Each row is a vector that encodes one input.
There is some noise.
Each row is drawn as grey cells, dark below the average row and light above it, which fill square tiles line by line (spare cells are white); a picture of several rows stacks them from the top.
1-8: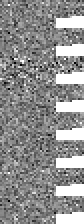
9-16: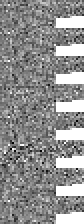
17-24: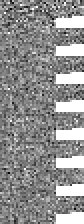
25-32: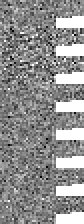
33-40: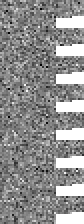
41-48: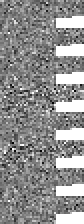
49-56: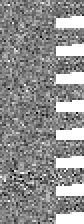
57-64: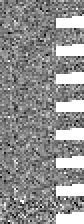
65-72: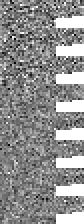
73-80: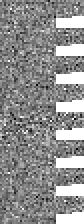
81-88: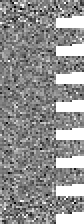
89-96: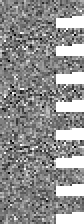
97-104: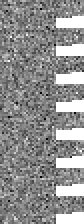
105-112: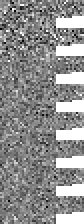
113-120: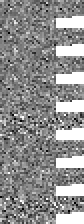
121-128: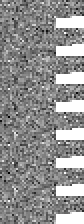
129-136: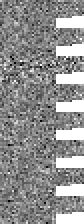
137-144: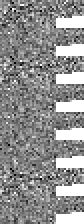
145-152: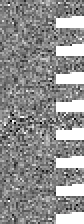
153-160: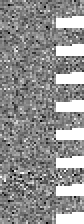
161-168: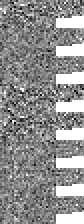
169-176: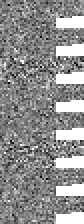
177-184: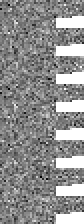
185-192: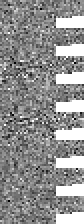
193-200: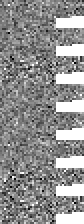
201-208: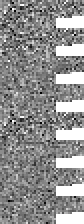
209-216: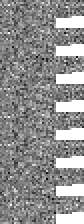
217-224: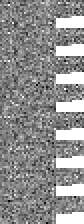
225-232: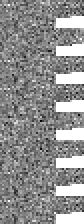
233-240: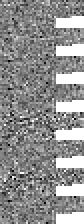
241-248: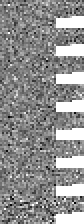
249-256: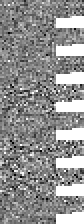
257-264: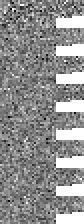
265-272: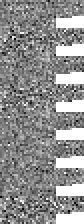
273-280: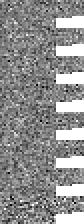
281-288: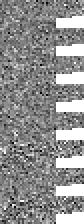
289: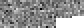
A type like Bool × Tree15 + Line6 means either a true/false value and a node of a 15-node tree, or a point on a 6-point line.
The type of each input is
Circle9 × (Circle9 + Line6 × Tree9) + Line9.
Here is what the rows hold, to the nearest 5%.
About 80% of them hold a point on a 9-point circle, together with either a point on a 9-point circle, or a point on a 6-point line and a node of a 9-node tree. The rest hold a point on a 9-point line.
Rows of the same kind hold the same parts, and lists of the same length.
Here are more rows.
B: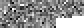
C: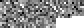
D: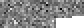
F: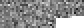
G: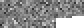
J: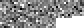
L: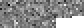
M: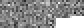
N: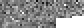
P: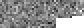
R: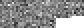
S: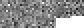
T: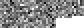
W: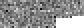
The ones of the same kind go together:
B, C, J, T
D, G, L, N, P, W
F, M, R, S

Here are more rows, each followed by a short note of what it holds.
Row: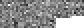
a point on a 9-point circle, a point on a 6-point line and a node of a 9-node tree
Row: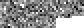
a point on a 9-point line
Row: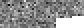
a point on each of two 9-point circles
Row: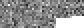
a point on a 9-point circle, a point on a 6-point line and a node of a 9-node tree
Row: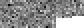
a point on each of two 9-point circles
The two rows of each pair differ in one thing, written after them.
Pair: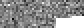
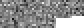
the place on the 6-point line
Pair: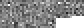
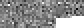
the place on the 6-point line
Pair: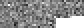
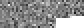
the place on the 9-point circle
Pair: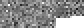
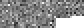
the place on the 6-point line
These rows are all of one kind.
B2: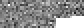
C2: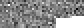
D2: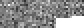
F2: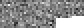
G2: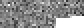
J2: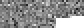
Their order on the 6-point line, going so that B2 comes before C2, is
D2, G2, B2, C2, J2, F2.
